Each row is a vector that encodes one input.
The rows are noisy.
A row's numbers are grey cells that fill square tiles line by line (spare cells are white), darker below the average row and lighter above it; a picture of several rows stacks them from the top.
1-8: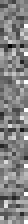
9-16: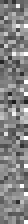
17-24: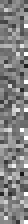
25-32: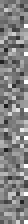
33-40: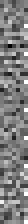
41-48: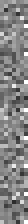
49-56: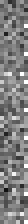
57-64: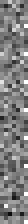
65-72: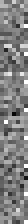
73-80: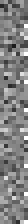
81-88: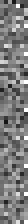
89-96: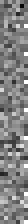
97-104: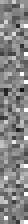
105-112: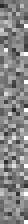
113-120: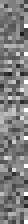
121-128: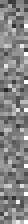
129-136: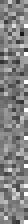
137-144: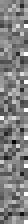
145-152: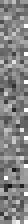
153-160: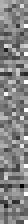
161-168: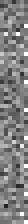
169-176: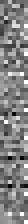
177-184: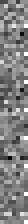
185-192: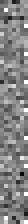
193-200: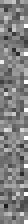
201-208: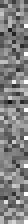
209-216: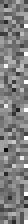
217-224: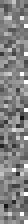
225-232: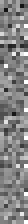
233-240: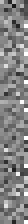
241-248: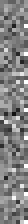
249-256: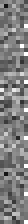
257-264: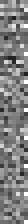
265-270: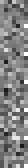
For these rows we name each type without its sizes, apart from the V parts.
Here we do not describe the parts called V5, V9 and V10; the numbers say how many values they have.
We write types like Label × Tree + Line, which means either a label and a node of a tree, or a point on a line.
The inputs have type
Circle × (Label × (Line + V5) × V9 + V10).
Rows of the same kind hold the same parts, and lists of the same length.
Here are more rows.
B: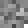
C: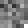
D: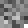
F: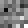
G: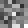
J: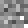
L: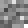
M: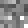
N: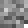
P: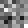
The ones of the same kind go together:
B, D, F, J, L, N
C, M
G, P

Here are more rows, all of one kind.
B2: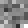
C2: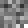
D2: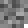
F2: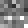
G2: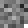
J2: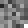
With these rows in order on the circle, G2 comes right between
C2 and D2.
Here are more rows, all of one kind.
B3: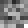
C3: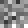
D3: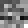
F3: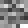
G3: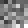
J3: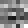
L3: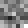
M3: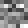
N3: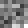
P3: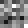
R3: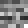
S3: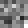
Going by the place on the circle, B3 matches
D3 and R3.
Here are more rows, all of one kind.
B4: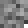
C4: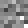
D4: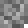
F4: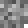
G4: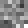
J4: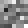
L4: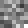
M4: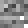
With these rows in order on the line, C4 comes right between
F4 and G4.
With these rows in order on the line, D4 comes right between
B4 and L4.
